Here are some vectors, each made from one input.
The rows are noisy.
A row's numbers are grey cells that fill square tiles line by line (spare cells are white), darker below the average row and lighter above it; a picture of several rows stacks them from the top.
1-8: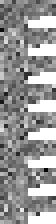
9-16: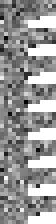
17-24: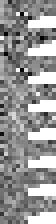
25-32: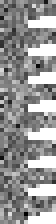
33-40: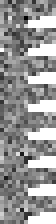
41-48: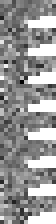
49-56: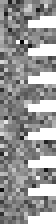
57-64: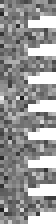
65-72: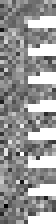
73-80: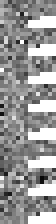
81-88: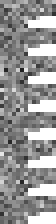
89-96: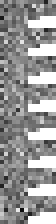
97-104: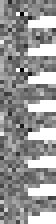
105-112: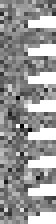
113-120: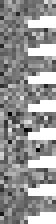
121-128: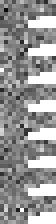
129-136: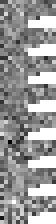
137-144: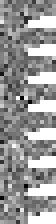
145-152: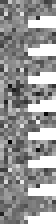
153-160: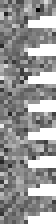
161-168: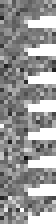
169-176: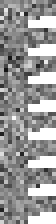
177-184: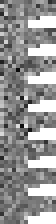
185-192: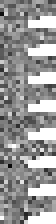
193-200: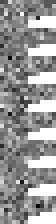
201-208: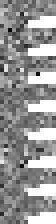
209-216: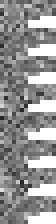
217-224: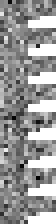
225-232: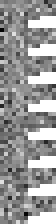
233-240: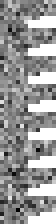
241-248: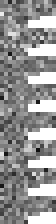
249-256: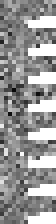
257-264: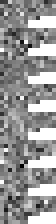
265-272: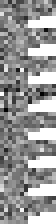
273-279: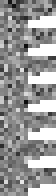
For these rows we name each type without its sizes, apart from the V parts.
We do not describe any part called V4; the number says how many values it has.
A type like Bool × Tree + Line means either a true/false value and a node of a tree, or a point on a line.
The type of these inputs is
Bool × V4 + List(Line).
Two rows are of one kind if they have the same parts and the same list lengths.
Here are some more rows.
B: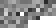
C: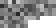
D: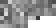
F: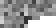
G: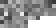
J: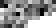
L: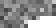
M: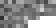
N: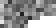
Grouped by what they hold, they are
B, D, G
C, L, M
F, N
J

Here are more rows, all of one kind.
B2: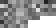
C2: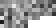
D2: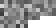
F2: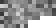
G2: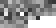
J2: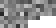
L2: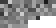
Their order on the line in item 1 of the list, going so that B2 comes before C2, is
B2, L2, G2, C2, F2, J2, D2.
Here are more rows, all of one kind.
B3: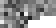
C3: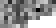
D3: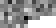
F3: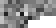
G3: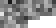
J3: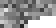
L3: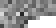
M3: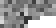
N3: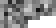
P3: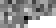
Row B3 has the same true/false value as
F3, J3, L3 and M3.
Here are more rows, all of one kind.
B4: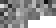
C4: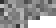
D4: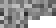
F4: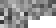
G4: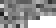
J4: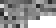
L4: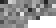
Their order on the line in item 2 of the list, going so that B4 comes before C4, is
D4, F4, G4, J4, B4, C4, L4.
